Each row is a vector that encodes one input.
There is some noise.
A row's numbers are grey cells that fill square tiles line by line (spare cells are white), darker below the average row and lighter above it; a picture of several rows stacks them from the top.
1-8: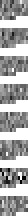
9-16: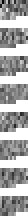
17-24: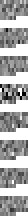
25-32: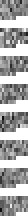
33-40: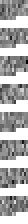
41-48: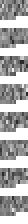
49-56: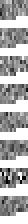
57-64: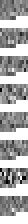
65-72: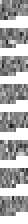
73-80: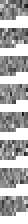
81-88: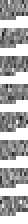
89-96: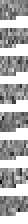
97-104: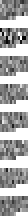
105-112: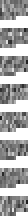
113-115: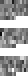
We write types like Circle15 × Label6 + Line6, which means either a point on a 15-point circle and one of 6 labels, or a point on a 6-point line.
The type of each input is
Circle9 × Circle9 × Label7 + Unit.
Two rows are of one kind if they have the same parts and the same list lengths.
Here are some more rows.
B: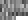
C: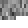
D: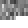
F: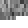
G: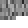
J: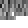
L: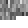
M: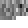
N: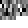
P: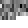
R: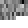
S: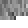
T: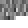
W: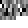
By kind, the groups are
B, C, D, F, G, J, L, M, P, R, S, T
N, W

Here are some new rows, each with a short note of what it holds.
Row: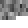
a point on each of two 9-point circles and one of 7 labels
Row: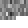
a point on each of two 9-point circles and one of 7 labels
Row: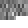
a point on each of two 9-point circles and one of 7 labels
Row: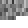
a point on each of two 9-point circles and one of 7 labels
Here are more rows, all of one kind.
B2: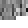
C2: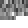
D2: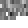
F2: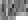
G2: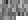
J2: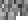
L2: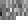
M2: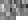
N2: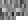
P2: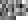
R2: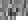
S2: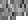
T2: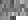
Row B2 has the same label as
P2 and T2.
